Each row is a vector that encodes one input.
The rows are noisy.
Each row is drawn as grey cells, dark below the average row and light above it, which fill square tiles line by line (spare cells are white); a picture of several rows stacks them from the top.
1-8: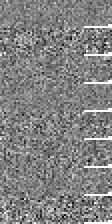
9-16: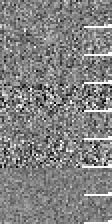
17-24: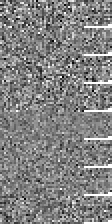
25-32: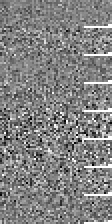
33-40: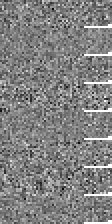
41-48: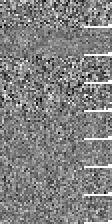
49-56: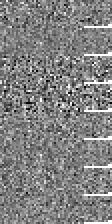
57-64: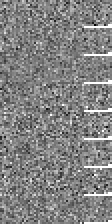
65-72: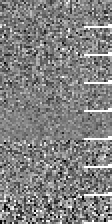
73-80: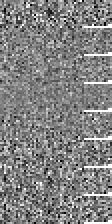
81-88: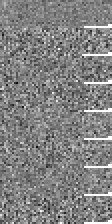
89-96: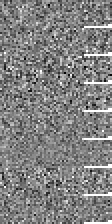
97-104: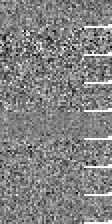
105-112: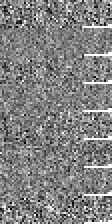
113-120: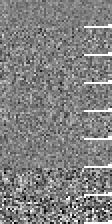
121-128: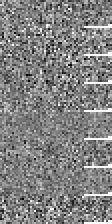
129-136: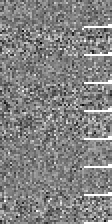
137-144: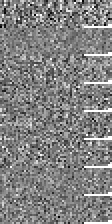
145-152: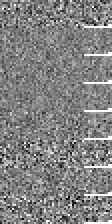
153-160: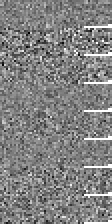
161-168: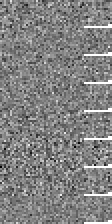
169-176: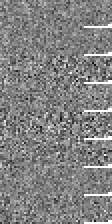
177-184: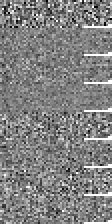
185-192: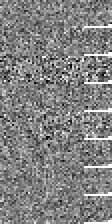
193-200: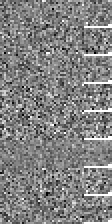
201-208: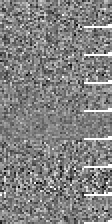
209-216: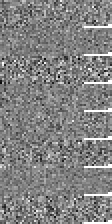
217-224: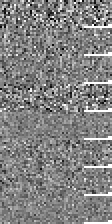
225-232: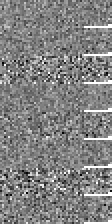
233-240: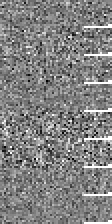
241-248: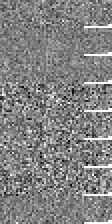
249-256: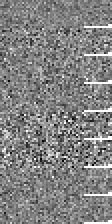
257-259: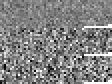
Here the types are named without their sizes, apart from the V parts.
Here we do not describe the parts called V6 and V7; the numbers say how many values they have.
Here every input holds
a node of a tree, together with either a point on a line and a value of V7, or a value of V6.
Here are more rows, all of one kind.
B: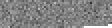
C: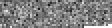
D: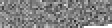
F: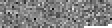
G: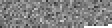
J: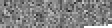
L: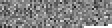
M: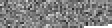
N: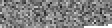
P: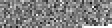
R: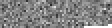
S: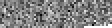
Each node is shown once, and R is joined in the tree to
C and J.
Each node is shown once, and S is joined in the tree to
D and J.
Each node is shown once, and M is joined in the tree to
J and L.
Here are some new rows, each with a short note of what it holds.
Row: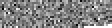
a node of a tree and a value of V6
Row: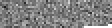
a point on a line, a node of a tree and a value of V7
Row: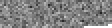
a point on a line, a node of a tree and a value of V7
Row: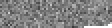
a node of a tree and a value of V6
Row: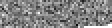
a node of a tree and a value of V6
